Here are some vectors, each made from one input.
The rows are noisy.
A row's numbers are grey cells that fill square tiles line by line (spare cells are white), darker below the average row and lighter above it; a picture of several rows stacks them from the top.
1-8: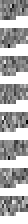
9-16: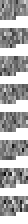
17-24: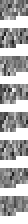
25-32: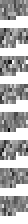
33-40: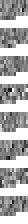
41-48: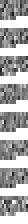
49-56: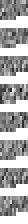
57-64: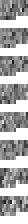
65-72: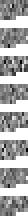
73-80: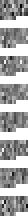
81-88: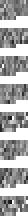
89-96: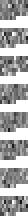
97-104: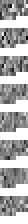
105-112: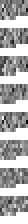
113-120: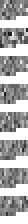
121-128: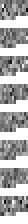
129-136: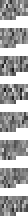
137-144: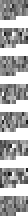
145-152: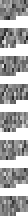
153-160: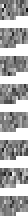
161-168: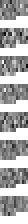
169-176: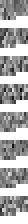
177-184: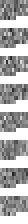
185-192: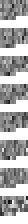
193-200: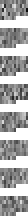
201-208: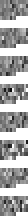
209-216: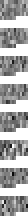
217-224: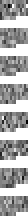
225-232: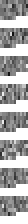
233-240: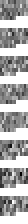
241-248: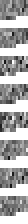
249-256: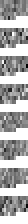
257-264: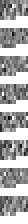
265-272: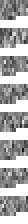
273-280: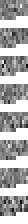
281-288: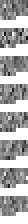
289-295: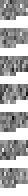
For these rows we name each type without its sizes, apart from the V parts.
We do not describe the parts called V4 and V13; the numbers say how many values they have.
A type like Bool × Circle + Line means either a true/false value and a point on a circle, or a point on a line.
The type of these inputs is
(Bool × V13 + V4) × Line.
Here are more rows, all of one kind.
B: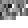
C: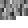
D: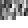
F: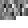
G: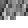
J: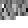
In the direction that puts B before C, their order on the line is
D, F, B, G, J, C.
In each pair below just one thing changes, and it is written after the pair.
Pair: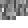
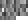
the value of V13
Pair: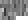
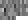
the place on the line
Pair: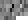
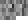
the value of V13
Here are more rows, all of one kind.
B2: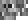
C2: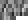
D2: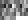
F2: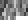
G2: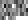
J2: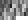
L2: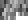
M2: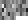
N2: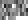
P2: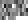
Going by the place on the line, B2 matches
D2, G2, N2 and P2.
